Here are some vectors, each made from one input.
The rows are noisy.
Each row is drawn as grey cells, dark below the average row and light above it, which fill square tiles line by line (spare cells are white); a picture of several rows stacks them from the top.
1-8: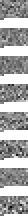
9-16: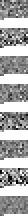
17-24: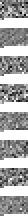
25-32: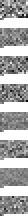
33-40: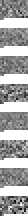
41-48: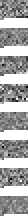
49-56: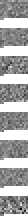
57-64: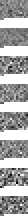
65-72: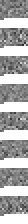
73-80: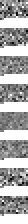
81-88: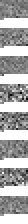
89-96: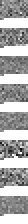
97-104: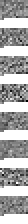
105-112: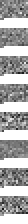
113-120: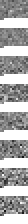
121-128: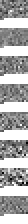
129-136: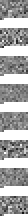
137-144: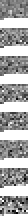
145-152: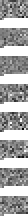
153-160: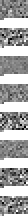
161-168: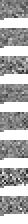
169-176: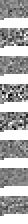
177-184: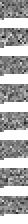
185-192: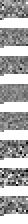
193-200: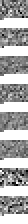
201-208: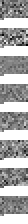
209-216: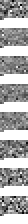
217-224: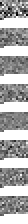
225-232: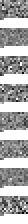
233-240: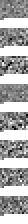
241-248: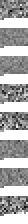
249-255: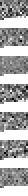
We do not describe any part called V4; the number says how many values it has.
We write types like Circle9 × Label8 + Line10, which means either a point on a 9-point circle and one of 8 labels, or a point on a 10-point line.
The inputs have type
(Bool × Bool × Bool × Bool + Line7) × V4 + List2(Line5).
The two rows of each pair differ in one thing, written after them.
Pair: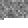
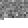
the place on the 7-point line
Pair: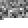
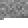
the place on the 7-point line
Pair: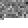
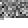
the value of V4
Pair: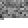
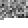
the place on the 7-point line
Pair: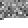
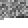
the place on the 7-point line
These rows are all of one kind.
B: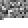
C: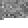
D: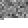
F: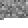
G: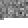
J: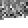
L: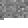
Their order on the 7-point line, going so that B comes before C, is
D, B, F, J, C, L, G.
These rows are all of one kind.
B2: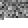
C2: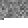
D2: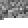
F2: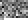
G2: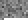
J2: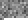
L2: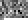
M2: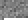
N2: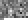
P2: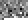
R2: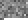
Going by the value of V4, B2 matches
F2 and G2.
